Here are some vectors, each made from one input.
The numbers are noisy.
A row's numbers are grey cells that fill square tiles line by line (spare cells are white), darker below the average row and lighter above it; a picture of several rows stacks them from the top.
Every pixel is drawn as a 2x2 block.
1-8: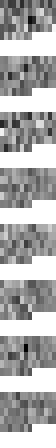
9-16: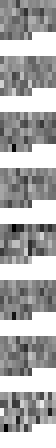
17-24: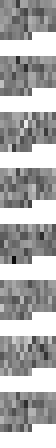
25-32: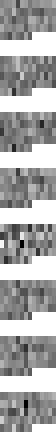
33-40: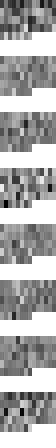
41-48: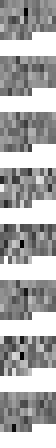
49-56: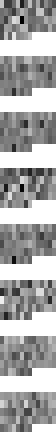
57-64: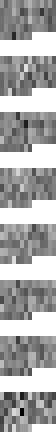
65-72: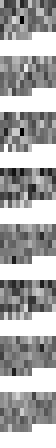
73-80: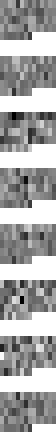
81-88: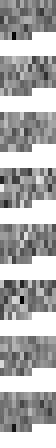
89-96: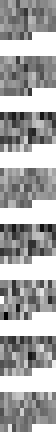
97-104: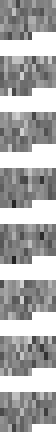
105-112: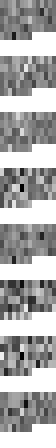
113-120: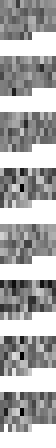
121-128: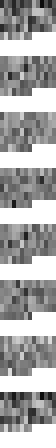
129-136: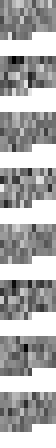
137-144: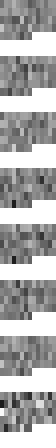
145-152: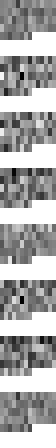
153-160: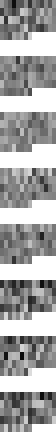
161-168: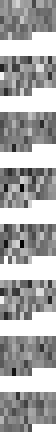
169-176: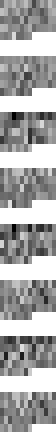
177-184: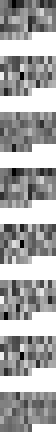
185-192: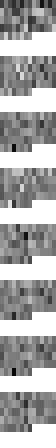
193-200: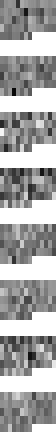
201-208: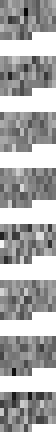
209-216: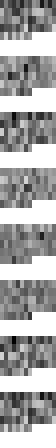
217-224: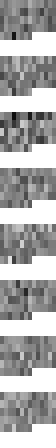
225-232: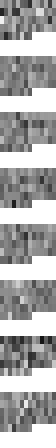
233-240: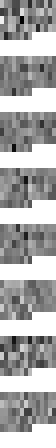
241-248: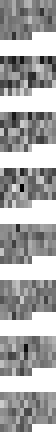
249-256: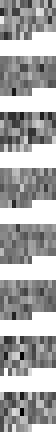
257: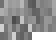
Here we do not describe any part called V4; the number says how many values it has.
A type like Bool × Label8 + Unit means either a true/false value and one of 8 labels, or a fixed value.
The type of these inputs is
Bool × (Label6 + V4 × V4 × V4) + Tree10.
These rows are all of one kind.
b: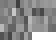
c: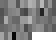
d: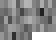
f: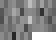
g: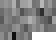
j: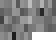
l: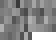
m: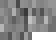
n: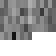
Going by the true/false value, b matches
l and m.
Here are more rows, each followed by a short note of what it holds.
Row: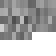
one of 6 labels and a true/false value
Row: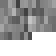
a true/false value and three values of V4
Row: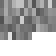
one of 6 labels and a true/false value
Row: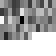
a node of a 10-node tree
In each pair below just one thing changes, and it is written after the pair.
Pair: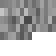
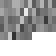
the true/false value
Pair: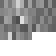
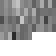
the label
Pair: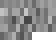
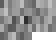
the label
